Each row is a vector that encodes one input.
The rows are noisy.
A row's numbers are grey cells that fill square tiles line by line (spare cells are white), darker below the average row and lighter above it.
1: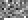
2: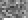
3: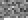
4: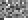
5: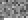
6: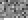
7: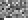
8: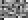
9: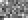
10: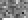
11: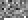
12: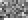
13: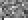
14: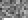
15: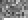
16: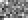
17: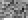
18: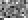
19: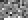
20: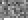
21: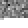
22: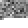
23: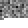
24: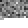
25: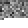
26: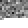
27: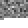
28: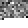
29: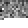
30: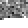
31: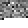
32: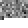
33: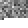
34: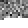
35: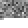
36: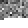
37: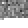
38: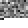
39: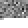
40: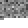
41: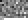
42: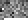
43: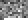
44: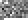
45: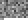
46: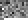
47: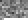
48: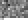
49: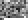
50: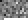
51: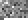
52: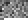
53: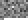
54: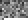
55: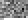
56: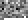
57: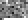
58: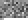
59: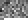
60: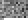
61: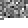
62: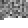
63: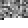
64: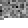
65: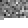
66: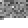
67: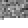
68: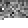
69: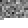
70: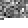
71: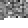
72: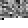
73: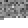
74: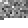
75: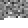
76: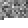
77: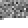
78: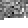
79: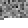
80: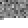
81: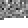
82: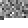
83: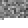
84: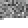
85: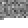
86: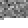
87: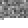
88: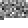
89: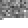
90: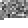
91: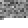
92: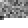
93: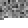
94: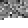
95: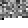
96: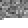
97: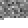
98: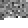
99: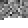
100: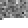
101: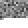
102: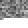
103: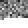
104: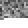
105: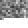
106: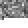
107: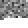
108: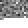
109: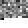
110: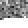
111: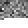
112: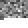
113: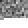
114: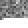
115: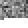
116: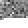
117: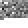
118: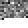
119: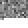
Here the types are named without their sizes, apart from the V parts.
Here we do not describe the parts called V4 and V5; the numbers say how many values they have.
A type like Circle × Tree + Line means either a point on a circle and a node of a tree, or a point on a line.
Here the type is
(Bool × Bool × Bool + V5) × Line × V4.
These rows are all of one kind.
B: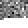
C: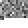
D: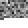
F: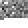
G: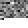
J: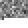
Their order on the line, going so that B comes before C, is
B, G, J, C, D, F.
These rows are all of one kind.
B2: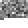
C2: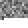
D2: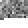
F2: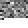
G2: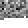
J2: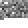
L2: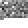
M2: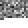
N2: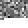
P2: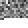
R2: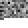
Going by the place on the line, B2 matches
G2, J2, L2 and R2.
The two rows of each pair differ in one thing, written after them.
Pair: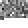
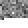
the place on the line
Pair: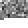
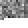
the place on the line
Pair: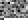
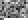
the value of V4
